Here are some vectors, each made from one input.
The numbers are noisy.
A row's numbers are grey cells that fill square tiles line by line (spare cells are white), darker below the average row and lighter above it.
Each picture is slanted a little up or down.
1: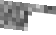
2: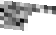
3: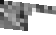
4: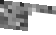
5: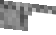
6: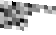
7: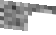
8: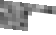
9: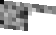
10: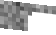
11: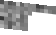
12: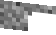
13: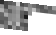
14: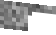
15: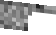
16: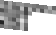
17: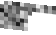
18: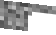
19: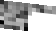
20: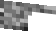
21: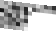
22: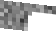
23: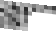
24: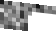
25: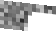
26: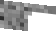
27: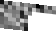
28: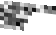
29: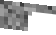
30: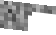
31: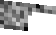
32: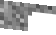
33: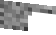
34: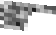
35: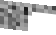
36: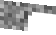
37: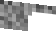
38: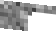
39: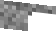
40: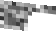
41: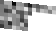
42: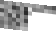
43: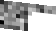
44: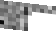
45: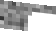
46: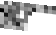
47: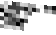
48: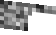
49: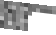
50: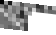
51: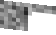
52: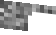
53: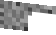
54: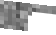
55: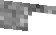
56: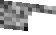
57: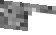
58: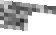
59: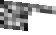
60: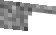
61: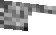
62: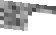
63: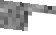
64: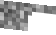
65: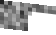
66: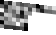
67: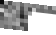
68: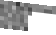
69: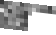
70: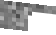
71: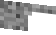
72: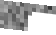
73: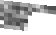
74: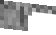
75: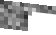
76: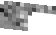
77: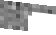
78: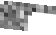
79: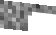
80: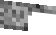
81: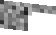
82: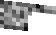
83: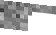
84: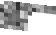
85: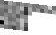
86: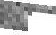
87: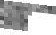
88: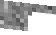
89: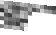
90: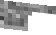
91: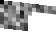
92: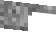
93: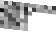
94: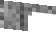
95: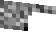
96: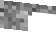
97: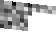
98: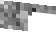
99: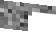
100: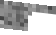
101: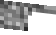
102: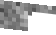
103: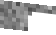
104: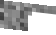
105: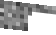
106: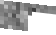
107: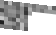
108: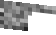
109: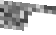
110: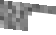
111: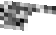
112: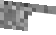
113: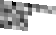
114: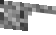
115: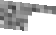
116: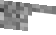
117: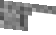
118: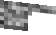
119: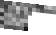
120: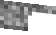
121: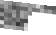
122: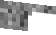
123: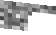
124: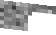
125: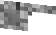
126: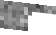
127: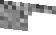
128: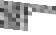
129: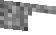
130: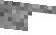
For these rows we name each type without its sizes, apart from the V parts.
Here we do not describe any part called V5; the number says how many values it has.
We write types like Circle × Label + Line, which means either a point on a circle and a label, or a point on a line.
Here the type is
List(Bool × V5).
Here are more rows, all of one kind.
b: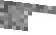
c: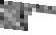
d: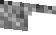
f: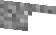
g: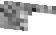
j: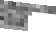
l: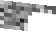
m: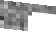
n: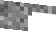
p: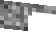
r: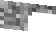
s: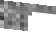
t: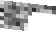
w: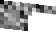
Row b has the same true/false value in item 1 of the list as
f, g, n and p.
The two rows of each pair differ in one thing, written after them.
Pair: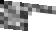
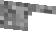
the true/false value in item 1 of the list
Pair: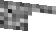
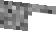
the value of V5 in item 1 of the list
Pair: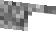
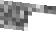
the value of V5 in item 1 of the list
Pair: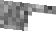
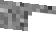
the value of V5 in item 1 of the list
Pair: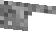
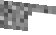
the value of V5 in item 1 of the list
